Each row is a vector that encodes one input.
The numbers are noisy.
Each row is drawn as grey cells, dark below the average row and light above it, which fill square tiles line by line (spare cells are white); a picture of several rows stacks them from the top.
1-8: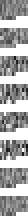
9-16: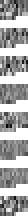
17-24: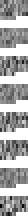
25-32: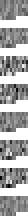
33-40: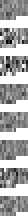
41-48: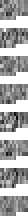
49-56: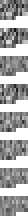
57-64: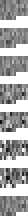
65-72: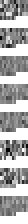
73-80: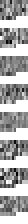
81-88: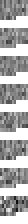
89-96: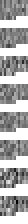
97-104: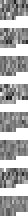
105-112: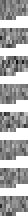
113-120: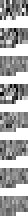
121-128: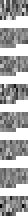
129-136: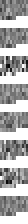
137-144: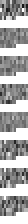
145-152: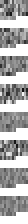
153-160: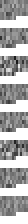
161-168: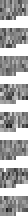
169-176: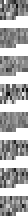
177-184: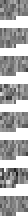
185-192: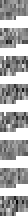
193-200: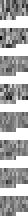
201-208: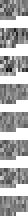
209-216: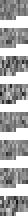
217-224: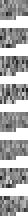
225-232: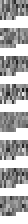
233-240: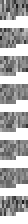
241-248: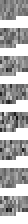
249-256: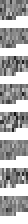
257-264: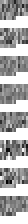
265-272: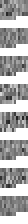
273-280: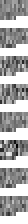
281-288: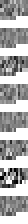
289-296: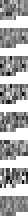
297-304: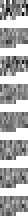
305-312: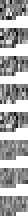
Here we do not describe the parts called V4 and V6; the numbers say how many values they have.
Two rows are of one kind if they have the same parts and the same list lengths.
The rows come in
4 kinds.
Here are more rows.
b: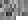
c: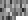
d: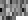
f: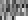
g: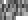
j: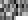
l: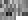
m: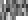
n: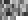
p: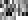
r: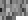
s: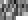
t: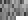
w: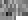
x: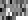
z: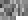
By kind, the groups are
b, c, l, p, w
d, r, x, z
f, g, j, m, s
n, t

